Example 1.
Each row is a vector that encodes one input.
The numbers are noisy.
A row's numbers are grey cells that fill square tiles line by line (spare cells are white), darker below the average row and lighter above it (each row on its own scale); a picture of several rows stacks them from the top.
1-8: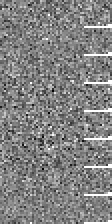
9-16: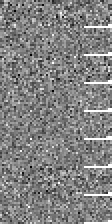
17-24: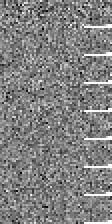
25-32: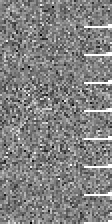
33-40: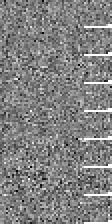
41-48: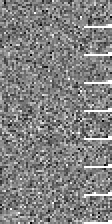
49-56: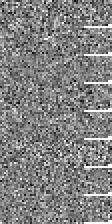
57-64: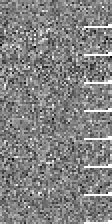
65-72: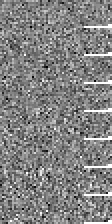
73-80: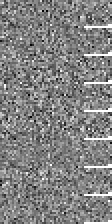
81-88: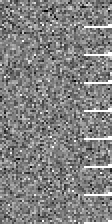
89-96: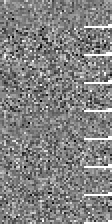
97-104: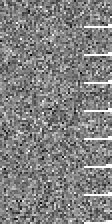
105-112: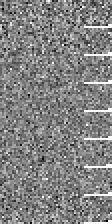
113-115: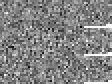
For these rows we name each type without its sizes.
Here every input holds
a point on a line, together with either a point on a line, or a node of a tree.
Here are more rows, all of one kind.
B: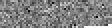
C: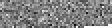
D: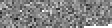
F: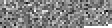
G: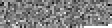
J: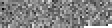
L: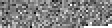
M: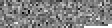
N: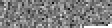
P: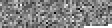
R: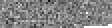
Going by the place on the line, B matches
C, D, J and M.
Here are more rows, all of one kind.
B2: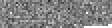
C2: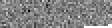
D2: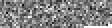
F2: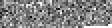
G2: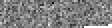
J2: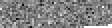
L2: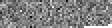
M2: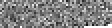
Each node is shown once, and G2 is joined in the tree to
D2 and J2.
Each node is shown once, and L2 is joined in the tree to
F2 and J2.
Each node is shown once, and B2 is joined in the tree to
C2.
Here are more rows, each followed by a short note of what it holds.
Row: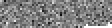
a point on each of two lines
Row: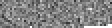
a point on each of two lines
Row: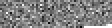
a point on each of two lines
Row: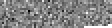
a point on a line and a node of a tree
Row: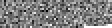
a point on each of two lines
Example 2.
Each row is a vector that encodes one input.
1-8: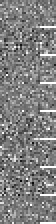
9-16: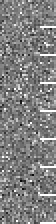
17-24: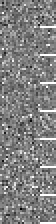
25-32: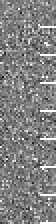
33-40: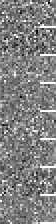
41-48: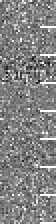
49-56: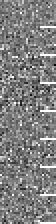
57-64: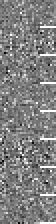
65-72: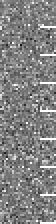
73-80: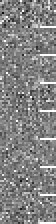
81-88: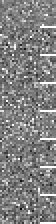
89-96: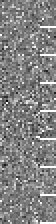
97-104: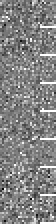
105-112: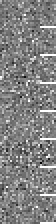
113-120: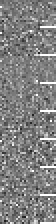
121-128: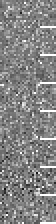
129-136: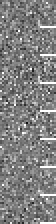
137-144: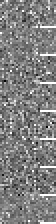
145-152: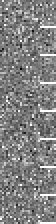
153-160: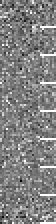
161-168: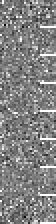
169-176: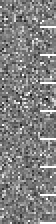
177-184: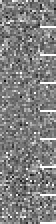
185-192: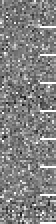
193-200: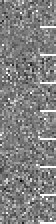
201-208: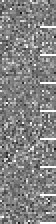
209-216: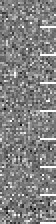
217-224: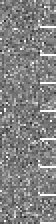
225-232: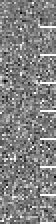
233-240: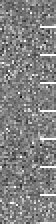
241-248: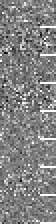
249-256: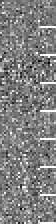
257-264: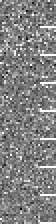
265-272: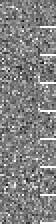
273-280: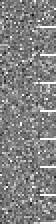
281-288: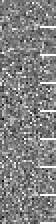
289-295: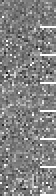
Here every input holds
either a point on an 8-point circle, or a point on a 20-point circle, or a fixed value, or a node of an 11-node tree.
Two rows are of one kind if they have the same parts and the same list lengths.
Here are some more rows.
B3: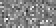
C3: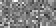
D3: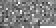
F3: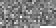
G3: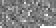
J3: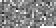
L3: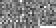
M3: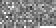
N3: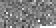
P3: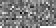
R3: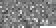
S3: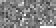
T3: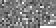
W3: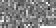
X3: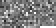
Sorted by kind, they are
B3, D3, R3
C3
F3, G3, L3, M3, N3, P3, W3, X3
J3, S3, T3

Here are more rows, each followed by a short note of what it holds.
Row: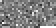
a point on an 8-point circle
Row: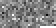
a point on an 8-point circle
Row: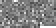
a fixed value
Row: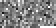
a point on an 8-point circle
